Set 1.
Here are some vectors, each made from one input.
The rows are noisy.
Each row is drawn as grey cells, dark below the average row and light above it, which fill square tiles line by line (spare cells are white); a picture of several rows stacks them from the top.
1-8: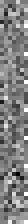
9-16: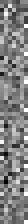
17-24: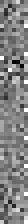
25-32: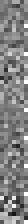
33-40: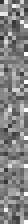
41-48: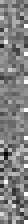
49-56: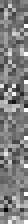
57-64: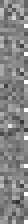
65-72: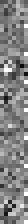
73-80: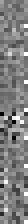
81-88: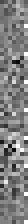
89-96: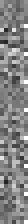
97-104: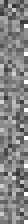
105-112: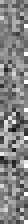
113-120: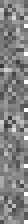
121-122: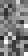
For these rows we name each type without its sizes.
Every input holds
a node of a tree.
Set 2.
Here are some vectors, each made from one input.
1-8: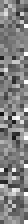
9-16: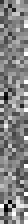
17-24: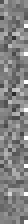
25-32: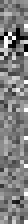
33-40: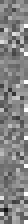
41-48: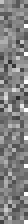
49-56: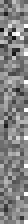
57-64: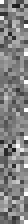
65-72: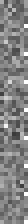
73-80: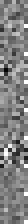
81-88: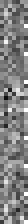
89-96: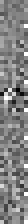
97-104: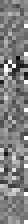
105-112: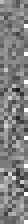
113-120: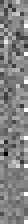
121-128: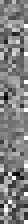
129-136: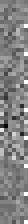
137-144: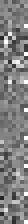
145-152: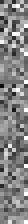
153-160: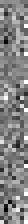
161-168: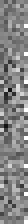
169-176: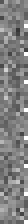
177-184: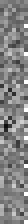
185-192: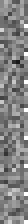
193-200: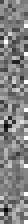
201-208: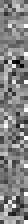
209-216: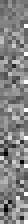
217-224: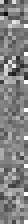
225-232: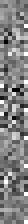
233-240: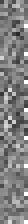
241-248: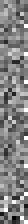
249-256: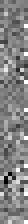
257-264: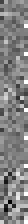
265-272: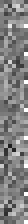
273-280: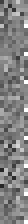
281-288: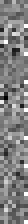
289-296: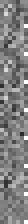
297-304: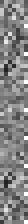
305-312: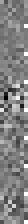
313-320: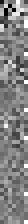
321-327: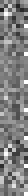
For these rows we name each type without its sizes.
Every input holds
a node of a tree.
